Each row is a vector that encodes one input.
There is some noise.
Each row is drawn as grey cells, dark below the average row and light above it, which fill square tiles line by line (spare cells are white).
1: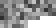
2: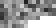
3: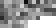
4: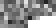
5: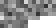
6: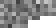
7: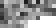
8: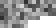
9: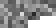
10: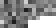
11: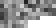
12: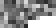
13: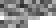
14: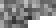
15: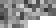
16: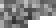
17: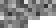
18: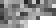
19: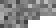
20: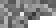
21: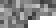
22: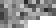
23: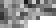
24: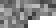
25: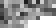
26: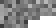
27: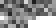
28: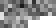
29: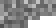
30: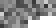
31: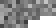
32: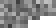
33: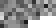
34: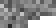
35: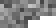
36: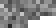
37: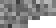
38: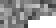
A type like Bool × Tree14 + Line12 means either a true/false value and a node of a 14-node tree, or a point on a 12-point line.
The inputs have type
Line4 + Line5 × Line5.
